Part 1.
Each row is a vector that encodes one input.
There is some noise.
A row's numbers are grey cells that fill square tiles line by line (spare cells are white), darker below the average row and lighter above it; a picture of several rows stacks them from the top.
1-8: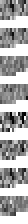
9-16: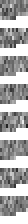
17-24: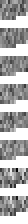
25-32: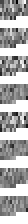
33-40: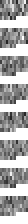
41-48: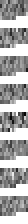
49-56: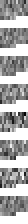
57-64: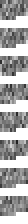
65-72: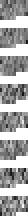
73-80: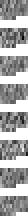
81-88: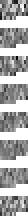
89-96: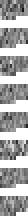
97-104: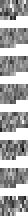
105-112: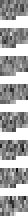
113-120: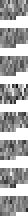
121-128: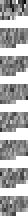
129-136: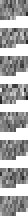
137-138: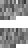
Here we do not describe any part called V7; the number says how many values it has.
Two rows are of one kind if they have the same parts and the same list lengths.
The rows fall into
2 kinds.
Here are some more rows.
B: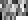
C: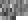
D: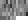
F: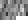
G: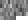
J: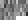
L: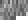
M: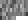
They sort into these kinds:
B, D, G, L, M
C, F, J

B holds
one of 9 labels, a true/false value and a value of V7.
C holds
a true/false value.
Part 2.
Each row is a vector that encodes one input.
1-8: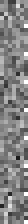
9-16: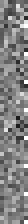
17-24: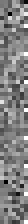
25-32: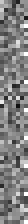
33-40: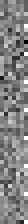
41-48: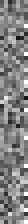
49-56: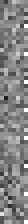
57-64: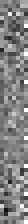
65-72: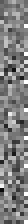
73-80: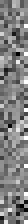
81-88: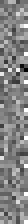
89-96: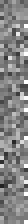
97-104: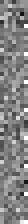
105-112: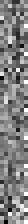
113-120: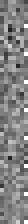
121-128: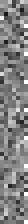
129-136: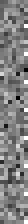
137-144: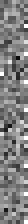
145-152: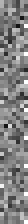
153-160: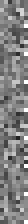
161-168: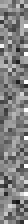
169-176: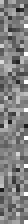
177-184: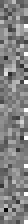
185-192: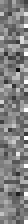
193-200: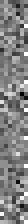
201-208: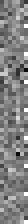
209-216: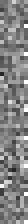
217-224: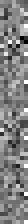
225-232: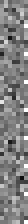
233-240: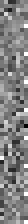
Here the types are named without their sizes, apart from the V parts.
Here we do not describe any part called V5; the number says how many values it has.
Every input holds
a node of a tree and a value of V5, together with either a fixed value, or a node of a tree.
